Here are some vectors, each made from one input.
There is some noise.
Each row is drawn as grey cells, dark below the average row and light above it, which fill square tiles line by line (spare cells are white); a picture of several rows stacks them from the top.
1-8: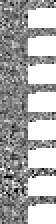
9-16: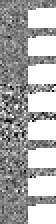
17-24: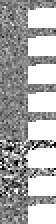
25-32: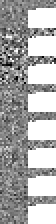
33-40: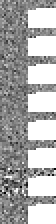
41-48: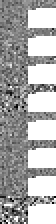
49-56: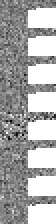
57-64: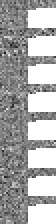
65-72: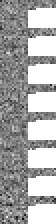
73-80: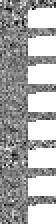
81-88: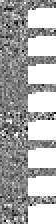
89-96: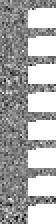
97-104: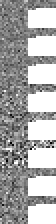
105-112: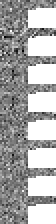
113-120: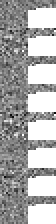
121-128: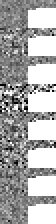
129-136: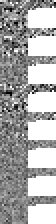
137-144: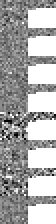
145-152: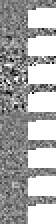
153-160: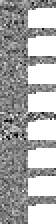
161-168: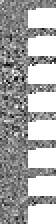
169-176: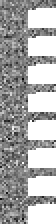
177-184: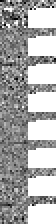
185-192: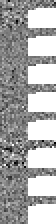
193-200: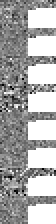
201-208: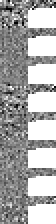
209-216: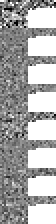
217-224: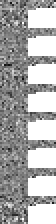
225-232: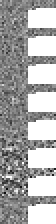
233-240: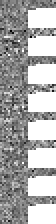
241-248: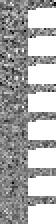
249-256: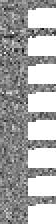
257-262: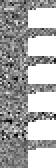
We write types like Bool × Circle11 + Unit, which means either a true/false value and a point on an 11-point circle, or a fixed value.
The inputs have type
Bool × Bool × Bool × (Tree9 + Tree10) + List2(Circle6).
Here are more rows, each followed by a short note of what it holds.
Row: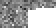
the empty list
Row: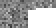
a list of two items
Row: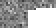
a list of two items
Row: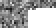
a node of a 10-node tree and three true/false values
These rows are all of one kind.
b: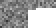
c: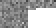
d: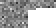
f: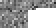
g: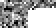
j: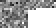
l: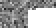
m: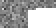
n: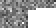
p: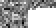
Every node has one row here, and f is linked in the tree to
j.
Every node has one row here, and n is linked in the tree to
m.
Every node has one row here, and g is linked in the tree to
d.
